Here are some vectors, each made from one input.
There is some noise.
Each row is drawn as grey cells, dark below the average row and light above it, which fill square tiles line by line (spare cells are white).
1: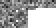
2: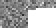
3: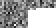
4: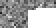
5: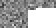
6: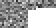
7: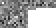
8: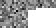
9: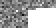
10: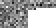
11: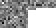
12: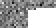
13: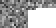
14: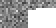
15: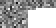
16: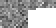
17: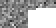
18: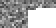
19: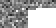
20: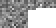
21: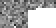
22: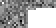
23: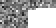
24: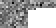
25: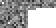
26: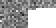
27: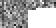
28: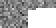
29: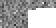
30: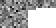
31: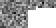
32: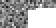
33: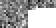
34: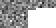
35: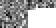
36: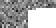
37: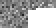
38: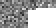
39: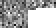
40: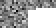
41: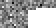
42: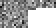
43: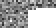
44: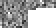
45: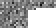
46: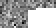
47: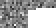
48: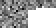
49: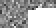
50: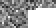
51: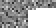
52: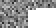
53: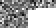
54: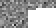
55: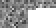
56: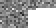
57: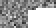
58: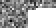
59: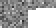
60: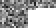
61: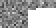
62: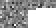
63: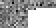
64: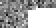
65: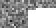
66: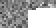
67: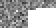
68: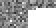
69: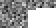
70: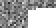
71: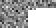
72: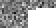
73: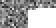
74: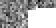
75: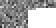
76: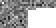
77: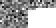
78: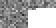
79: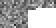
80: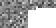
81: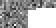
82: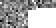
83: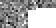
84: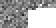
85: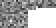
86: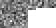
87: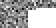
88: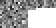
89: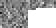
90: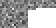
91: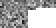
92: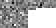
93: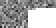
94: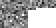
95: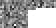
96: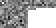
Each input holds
either a point on a 7-point line and a true/false value, or a node of an 8-node tree.
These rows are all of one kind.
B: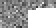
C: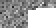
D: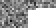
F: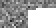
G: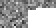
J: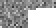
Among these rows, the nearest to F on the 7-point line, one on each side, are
D and G.
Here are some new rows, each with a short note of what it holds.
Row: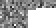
a node of an 8-node tree
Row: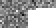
a point on a 7-point line and a true/false value
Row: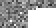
a node of an 8-node tree
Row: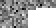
a node of an 8-node tree
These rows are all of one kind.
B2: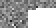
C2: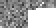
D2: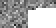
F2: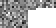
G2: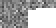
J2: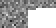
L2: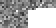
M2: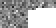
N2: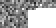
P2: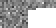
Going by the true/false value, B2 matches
D2, F2, J2 and N2.
